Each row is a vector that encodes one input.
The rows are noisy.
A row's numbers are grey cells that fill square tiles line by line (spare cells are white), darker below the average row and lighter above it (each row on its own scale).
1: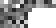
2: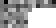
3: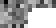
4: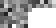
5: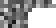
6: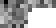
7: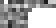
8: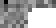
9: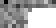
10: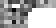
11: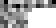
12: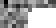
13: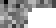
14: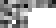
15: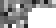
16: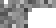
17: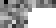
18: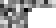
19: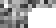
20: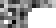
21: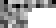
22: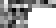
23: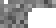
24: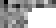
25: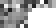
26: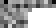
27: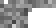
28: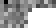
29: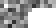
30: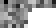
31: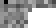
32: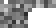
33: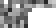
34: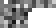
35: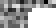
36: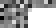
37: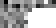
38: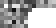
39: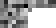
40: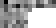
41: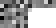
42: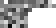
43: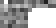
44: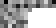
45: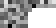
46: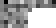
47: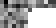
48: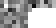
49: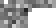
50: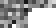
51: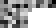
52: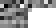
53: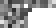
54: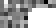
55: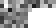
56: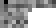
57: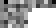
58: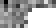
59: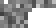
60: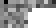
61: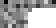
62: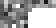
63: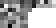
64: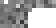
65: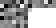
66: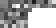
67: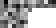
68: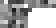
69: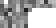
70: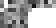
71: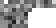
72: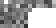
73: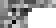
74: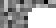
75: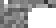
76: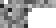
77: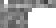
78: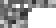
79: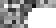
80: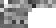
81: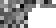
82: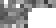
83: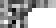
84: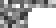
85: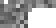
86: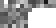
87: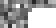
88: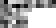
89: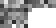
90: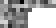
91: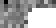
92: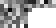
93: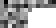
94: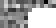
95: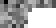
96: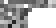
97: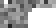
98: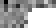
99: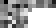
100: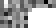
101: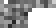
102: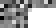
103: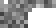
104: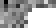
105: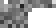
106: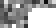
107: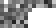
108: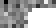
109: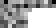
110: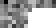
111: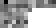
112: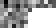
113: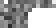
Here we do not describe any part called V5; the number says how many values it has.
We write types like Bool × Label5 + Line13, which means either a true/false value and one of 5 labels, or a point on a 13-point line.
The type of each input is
List2(Line4 × V5).
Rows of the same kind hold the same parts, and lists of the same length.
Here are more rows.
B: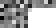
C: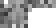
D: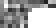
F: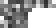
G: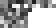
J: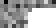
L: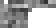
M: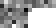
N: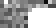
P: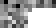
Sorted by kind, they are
B
C, D, F, G, L, M, N
J, P

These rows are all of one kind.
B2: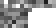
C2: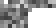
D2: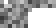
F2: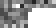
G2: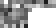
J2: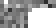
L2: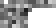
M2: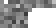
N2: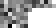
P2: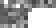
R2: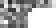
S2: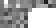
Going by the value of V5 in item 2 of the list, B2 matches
D2 and G2.
